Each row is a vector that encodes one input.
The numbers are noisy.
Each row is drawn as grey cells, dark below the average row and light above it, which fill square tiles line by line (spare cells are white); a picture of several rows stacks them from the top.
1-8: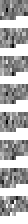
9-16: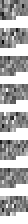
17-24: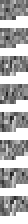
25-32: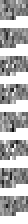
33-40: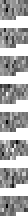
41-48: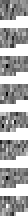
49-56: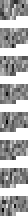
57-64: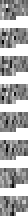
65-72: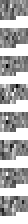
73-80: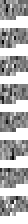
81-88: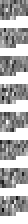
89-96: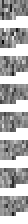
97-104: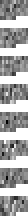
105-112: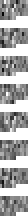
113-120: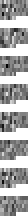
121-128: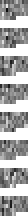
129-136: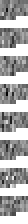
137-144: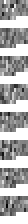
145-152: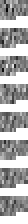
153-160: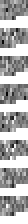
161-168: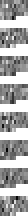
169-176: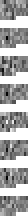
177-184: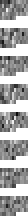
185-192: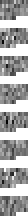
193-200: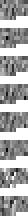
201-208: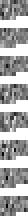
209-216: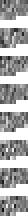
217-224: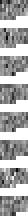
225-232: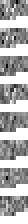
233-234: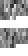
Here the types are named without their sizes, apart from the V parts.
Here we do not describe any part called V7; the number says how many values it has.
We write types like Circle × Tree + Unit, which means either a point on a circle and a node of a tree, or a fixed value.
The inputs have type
Bool × Bool × Bool × Bool + List(Circle) × V7.
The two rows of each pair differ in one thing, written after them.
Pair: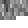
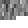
the place on the circle in item 1 of the list
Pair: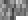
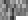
the place on the circle in item 1 of the list
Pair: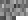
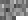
the place on the circle in item 1 of the list
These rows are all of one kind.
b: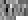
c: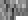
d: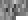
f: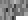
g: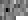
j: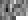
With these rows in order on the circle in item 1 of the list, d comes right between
c and f.
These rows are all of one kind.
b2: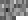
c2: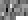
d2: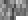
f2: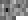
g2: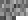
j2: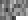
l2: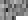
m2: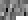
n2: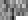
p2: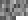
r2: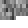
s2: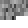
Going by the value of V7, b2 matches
f2, g2, j2 and p2.
